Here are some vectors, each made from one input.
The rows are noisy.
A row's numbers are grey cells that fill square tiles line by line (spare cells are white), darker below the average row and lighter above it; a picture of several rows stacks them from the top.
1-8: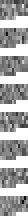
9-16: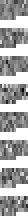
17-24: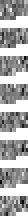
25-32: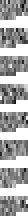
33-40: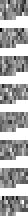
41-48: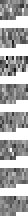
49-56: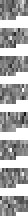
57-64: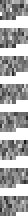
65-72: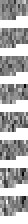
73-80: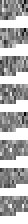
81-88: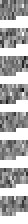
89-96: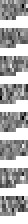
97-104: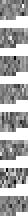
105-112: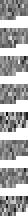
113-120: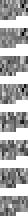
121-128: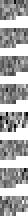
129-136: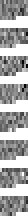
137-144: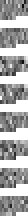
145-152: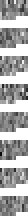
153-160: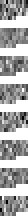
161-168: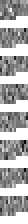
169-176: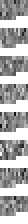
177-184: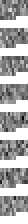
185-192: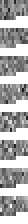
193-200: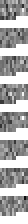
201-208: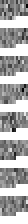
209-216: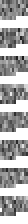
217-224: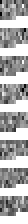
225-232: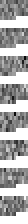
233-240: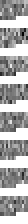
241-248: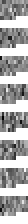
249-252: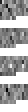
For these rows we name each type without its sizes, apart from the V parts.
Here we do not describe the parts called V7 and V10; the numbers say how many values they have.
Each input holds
either a point on a circle and a true/false value, or a fixed value, or a value of V7 and a value of V10.
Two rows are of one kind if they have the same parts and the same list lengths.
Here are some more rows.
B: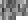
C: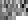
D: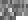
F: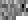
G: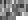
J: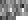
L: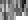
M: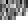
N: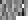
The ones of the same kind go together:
B, N
C, D, F, G, J, L
M

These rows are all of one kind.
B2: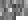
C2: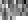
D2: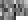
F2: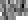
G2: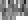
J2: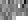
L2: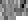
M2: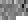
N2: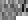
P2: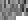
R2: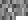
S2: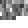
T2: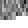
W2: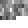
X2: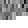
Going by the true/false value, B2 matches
D2, R2, S2 and W2.
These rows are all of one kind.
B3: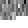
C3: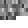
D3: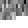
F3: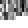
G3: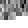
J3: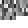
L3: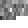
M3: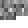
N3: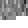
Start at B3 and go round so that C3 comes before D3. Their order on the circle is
B3, G3, L3, M3, J3, C3, N3, F3, D3.
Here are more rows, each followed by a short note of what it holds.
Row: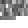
a point on a circle and a true/false value
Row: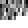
a fixed value
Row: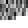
a fixed value
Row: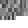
a value of V7 and a value of V10
